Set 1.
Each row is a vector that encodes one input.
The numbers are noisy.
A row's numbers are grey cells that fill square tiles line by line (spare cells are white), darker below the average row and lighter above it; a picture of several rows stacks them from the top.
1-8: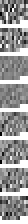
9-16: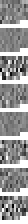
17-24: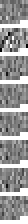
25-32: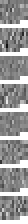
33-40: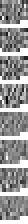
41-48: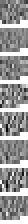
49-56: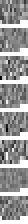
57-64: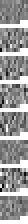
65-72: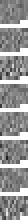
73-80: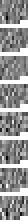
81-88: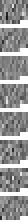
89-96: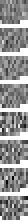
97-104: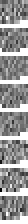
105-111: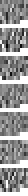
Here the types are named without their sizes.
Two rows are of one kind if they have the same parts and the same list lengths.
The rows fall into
3 kinds.
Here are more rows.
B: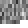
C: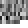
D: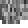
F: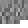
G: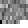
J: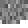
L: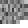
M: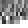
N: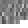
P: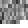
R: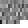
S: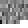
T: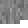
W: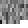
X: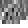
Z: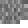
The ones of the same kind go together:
B, D, P
C, L, M, N, X
F, G, J, R, S, T, W, Z

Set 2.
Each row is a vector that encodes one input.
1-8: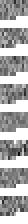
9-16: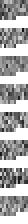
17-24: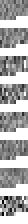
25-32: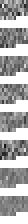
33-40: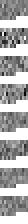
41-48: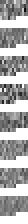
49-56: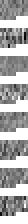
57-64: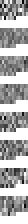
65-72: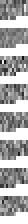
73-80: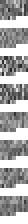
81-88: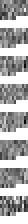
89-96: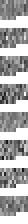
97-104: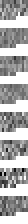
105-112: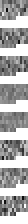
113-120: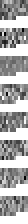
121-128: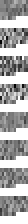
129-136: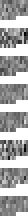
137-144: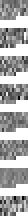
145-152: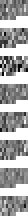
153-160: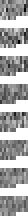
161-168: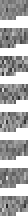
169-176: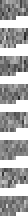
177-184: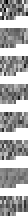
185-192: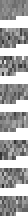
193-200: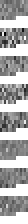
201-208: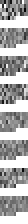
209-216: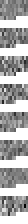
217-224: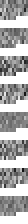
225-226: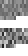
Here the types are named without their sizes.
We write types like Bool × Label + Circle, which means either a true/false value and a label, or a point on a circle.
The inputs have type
Bool × Line.
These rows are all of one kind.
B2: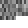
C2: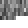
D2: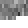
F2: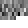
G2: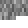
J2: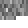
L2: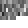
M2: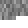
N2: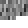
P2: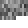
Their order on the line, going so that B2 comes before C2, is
J2, B2, L2, G2, M2, N2, F2, P2, C2, D2.
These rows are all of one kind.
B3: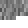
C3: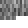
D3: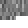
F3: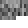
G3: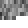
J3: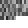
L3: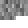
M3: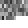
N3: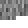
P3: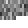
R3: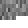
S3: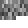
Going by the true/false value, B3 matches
L3 and M3.
